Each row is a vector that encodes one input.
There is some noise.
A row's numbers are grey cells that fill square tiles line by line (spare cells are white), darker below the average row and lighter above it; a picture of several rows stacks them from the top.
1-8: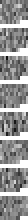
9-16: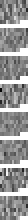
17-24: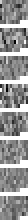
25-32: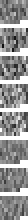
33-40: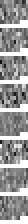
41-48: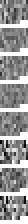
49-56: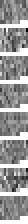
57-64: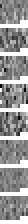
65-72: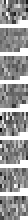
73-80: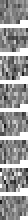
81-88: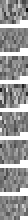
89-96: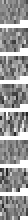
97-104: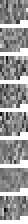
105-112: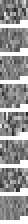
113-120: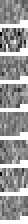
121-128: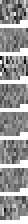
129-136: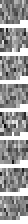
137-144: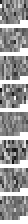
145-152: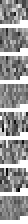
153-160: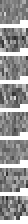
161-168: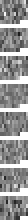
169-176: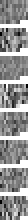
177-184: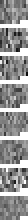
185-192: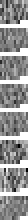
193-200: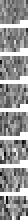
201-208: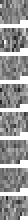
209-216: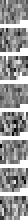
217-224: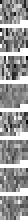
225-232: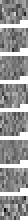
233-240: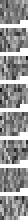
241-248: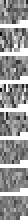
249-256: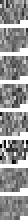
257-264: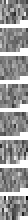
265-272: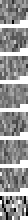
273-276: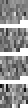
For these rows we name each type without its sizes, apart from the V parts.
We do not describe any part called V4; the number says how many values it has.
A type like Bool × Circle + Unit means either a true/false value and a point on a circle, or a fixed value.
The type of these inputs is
Bool × Circle × (Line + V4).
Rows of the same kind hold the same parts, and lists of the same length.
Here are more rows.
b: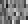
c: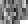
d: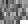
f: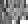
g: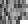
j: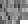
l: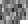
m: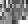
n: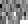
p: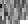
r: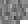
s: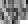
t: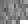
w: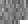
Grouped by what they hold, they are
b, d, l, n, s
c, f, g, j, m, p, r, t, w

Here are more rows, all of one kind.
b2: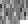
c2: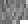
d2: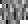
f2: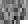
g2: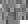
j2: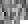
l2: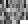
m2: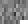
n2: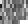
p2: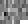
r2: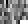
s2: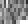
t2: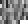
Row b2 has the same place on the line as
l2, m2 and t2.
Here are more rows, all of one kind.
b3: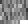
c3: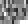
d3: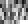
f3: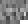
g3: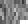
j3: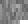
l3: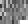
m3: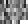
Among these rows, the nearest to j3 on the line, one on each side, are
c3 and g3.
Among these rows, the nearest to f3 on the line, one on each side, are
c3 and l3.
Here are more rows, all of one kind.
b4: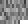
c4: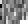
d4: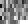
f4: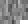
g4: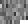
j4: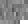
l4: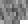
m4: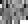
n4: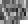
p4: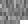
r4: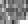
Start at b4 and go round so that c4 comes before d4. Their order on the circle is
b4, r4, n4, c4, f4, g4, p4, j4, d4, l4, m4.
